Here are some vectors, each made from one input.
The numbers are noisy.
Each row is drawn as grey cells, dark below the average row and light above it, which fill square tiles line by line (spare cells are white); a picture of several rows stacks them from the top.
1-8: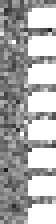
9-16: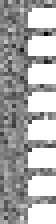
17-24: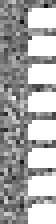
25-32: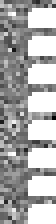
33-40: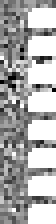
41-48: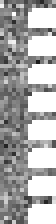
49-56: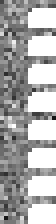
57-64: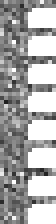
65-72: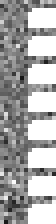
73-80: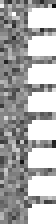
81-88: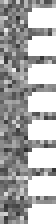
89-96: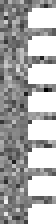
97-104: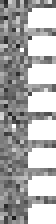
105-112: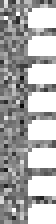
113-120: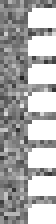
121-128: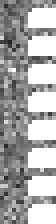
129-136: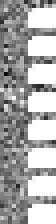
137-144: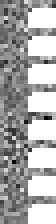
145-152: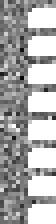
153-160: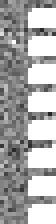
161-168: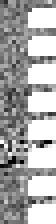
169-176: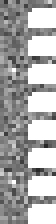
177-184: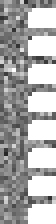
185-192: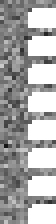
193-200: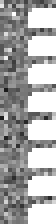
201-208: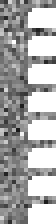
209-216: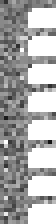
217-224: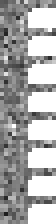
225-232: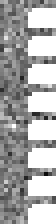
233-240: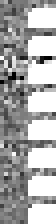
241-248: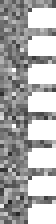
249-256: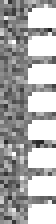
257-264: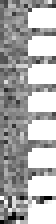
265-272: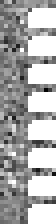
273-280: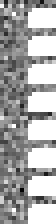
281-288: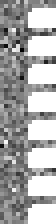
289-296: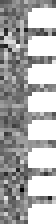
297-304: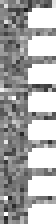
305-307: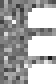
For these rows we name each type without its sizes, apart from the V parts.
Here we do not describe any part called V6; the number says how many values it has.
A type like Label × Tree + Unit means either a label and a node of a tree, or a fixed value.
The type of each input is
List(Bool × V6).
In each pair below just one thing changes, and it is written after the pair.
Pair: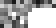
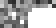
the value of V6 in item 1 of the list
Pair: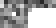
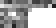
the value of V6 in item 1 of the list
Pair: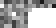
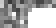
the true/false value in item 1 of the list
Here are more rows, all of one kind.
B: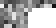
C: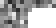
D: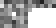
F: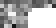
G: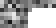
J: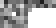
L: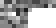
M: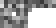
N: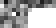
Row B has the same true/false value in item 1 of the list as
C, F and N.
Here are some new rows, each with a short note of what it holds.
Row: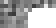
a list of two items
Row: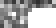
a list of one item
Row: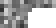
a list of two items
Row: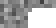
a list of two items
